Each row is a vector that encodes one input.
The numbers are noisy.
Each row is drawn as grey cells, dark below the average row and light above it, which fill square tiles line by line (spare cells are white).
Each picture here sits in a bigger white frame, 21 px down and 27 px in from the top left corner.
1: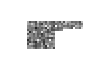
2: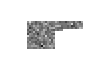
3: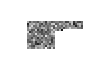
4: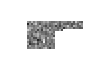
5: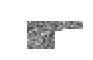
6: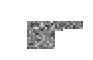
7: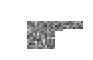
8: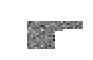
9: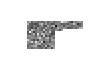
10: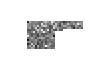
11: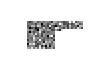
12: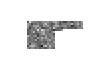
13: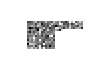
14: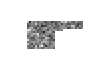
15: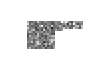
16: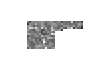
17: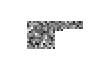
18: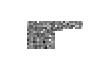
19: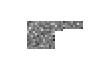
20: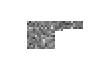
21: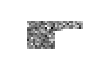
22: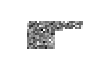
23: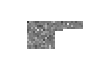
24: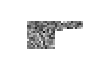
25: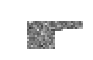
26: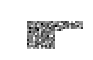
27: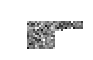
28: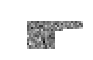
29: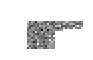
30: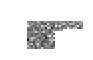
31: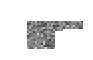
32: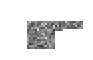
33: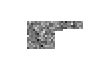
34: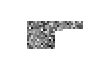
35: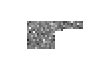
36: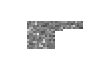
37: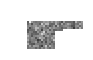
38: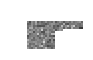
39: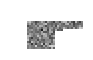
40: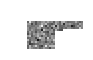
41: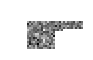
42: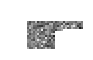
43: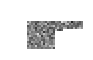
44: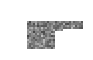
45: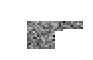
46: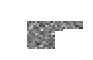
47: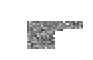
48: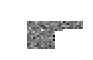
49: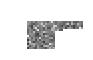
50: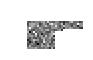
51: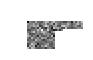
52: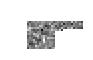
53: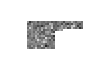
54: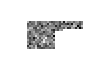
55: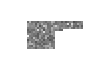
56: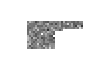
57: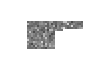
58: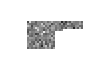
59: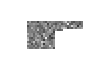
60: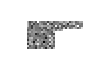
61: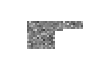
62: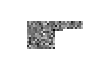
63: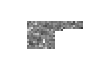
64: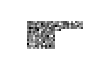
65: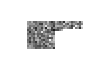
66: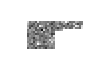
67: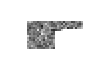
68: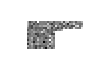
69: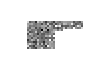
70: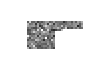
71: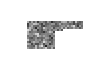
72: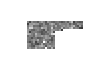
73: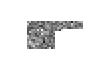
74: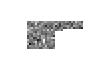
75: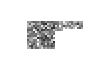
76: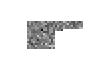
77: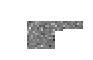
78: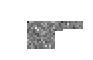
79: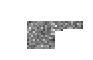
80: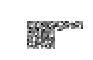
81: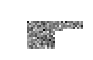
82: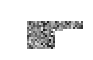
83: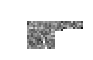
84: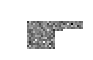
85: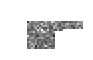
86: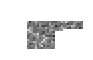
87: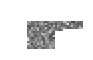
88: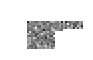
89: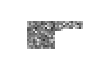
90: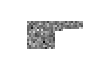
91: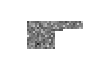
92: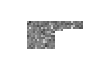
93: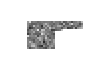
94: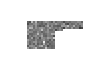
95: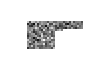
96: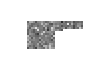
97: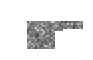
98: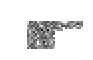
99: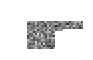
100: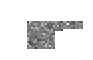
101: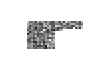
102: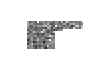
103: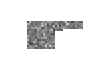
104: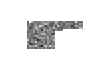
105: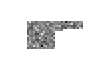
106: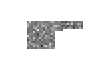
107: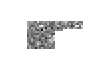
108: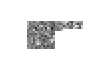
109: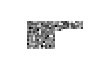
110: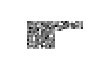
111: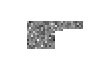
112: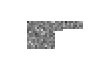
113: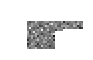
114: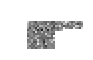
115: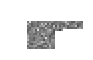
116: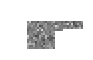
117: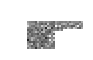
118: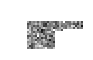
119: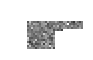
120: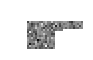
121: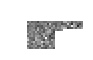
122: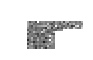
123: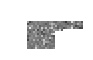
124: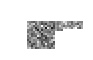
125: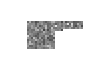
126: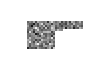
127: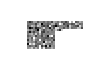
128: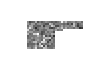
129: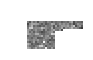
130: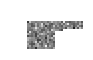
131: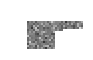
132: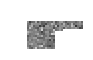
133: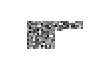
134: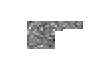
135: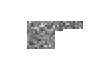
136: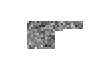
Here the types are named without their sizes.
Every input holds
a list of points on a line.
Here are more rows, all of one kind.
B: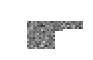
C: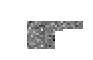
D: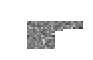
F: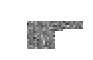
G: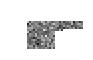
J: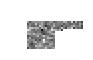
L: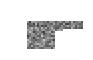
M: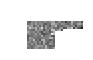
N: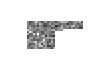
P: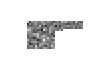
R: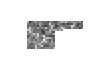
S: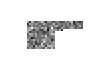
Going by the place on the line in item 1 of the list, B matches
D, F, L and S.
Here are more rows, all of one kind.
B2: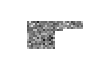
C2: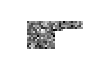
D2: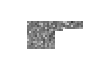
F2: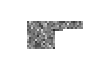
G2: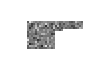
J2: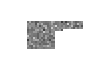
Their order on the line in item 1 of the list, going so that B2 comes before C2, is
D2, G2, B2, F2, J2, C2.
